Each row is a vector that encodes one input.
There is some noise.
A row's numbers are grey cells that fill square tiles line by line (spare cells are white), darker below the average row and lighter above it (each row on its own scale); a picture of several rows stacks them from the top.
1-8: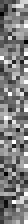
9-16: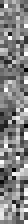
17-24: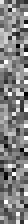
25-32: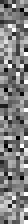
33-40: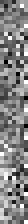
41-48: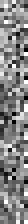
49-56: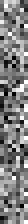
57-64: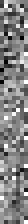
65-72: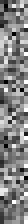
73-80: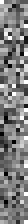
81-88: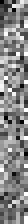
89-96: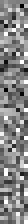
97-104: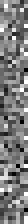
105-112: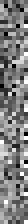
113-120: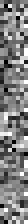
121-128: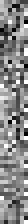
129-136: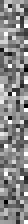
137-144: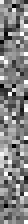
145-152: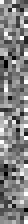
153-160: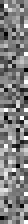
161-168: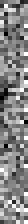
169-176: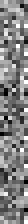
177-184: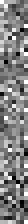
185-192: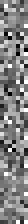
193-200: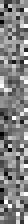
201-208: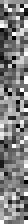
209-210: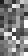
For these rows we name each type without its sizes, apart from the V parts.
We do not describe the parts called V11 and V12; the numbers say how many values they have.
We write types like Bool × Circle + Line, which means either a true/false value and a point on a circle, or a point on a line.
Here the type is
Bool × (Line + V12) × V11.
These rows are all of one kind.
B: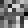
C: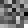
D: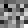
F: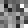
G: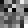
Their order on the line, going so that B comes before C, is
G, D, F, B, C.
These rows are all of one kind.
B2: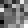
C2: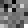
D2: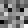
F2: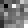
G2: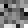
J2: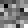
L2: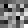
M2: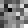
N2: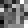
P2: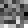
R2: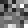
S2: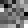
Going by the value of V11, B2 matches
C2 and N2.
